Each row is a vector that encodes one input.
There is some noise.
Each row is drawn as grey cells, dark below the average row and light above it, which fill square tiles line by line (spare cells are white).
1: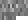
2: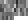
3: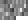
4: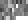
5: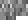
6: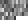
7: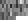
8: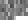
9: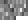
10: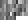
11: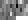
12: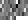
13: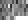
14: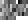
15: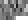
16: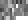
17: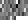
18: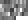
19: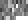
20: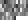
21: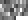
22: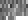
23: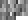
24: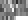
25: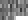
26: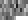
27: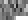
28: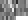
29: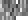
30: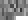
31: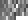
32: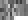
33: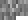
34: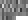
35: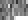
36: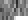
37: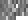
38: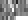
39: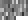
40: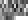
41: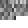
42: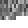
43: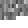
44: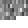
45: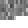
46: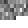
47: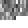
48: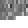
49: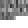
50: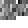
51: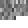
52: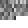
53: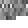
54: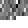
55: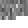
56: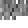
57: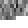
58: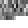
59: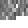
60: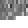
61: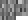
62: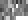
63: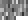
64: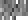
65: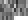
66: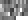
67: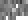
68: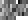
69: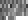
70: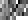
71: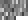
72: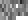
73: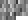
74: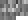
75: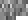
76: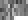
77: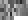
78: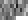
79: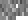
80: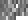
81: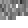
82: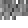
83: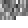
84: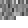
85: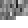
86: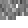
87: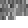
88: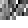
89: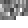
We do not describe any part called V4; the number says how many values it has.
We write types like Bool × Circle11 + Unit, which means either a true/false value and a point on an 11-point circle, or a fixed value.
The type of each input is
Bool × List2(V4) + Circle6.
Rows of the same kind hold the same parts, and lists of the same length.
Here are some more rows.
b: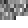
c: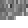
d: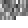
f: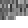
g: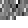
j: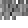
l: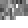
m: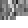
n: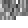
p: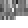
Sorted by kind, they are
b, d, j, n
c, f, l
g
m, p

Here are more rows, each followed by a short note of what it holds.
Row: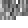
a point on a 6-point circle
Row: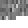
a true/false value, together with a list of one item
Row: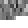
a true/false value, together with a list of two items
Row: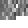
a true/false value, together with a list of one item
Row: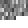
a point on a 6-point circle
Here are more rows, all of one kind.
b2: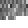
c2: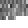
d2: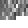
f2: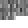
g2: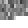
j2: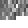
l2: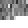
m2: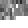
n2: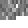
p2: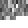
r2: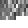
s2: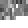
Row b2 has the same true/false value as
c2, f2, g2 and l2.
